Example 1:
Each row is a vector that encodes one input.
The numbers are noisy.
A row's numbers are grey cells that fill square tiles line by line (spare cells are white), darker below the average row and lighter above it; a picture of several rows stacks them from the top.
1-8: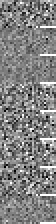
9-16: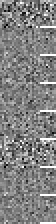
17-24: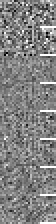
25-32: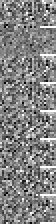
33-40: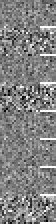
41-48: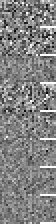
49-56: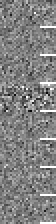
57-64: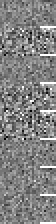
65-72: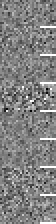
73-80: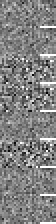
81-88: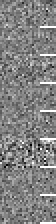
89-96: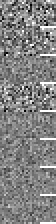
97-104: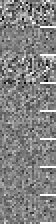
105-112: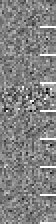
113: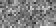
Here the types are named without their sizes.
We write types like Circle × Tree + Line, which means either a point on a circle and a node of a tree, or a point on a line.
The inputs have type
Bool × Circle + Line.
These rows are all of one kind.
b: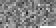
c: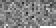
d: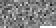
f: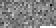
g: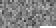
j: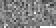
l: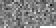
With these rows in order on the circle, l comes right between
b and c.
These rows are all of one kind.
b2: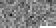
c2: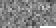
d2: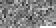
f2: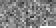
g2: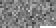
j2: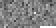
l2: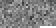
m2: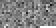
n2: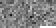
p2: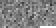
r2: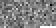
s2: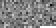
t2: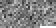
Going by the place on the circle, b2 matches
f2, g2 and n2.
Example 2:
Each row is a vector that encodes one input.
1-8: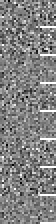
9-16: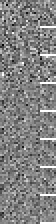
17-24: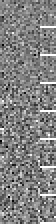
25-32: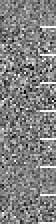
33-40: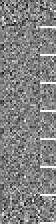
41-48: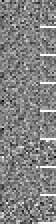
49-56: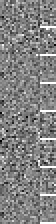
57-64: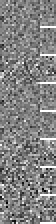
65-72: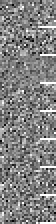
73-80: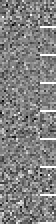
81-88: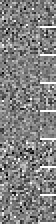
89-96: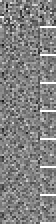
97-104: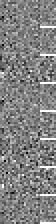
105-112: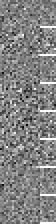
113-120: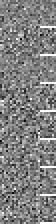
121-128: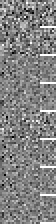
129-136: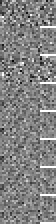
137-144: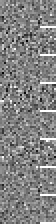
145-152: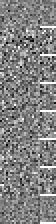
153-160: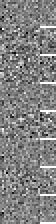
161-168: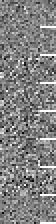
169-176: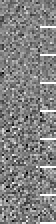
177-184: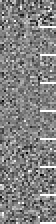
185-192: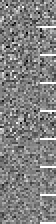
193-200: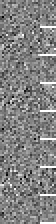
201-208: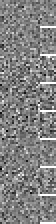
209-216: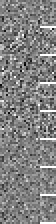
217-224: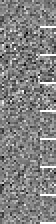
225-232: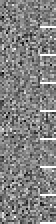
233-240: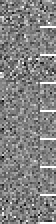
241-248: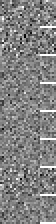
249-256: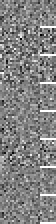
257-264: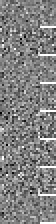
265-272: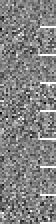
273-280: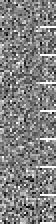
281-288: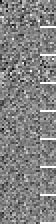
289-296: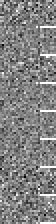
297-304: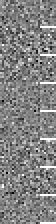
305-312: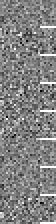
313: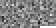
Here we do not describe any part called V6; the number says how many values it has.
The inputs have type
Circle9 × V6 + Circle13 + Unit.
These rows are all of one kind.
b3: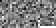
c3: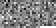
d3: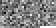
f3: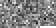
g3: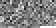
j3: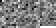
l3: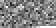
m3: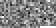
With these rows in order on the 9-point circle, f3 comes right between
b3 and j3.
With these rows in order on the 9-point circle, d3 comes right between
c3 and m3.
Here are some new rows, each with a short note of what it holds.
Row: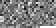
a point on a 9-point circle and a value of V6
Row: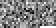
a fixed value
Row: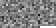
a point on a 13-point circle
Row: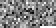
a fixed value
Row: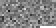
a point on a 13-point circle
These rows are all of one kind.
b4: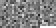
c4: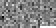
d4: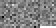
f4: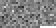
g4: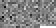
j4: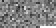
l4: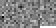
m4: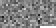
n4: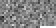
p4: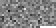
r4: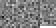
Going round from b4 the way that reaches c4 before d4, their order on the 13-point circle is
b4, f4, j4, p4, m4, n4, l4, c4, g4, d4, r4.
